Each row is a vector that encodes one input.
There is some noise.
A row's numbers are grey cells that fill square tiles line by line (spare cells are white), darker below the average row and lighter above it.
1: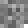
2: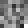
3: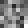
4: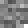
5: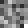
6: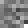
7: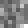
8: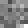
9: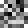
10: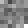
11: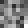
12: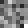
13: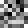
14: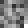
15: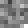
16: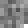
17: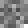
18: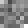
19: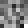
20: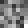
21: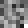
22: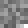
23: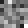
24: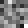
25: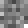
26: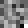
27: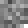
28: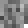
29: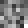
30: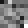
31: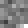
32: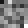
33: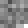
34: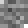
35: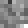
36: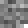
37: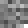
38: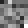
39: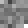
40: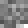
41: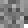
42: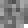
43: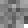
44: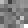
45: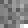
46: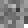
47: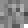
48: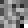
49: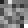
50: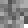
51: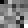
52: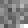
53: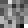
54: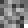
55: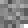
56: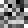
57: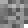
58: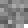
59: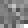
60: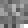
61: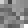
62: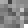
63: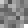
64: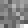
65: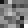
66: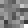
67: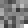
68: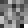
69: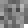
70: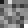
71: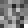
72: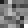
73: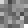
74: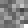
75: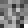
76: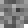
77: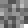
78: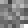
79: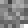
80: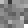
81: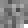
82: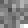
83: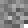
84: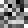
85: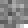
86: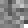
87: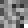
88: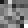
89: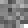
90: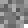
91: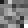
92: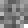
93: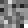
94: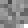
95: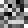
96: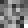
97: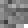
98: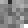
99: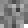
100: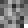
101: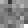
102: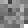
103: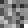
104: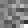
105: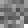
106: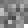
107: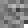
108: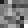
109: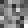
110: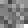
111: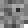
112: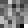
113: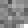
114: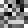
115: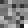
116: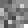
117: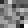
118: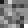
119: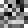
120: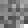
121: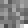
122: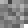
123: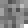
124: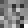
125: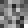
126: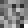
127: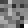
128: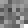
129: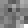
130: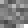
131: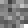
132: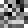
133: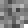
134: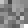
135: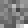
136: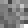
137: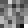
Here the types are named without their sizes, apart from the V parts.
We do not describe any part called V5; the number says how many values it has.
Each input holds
a list of items, each a point on a line and a value of V5.
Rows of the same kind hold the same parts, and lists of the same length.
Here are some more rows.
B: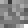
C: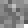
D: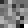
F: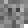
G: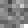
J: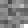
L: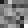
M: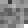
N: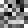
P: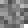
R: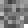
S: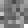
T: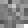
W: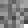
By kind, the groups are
B, C, F, G, J, M, P, R, S, T, W
D, L
N

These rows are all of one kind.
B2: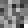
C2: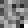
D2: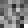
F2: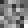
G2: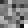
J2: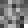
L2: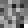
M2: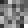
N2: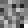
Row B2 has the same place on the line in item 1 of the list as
D2, J2 and L2.
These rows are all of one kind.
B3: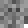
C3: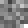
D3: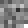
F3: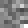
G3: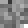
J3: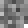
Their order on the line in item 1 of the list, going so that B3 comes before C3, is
D3, J3, B3, G3, C3, F3.
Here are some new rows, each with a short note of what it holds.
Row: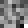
a list of one item
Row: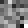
a list of one item
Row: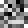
the empty list
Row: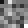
a list of one item
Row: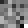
a list of one item
